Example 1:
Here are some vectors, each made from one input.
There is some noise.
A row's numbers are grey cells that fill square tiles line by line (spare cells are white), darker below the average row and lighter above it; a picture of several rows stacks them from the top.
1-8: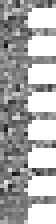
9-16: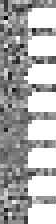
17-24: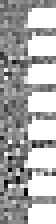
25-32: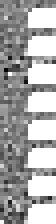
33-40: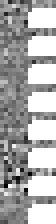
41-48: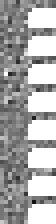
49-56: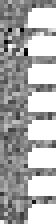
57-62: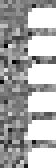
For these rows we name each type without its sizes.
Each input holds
either a point on a circle, or a fixed value, or a node of a tree.
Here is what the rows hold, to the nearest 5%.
About 40% of them hold a point on a circle. About 5% of them hold a fixed value. The rest hold a node of a tree.
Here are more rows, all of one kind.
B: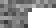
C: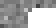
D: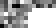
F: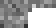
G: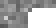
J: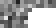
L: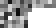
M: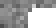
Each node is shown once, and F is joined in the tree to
B and M.
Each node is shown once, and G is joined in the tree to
C.
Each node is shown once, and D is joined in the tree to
L and M.
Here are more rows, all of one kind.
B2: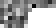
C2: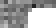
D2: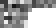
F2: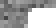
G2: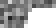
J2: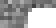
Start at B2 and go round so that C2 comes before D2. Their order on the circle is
B2, C2, J2, F2, D2, G2.
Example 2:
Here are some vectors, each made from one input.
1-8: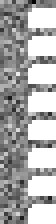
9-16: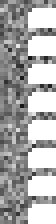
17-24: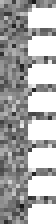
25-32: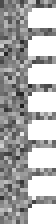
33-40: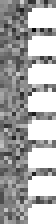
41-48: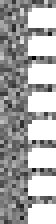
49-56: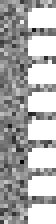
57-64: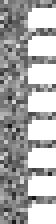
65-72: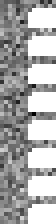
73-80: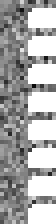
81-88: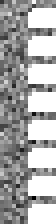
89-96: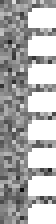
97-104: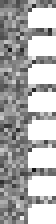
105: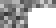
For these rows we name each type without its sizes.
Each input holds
a point on each of two circles.
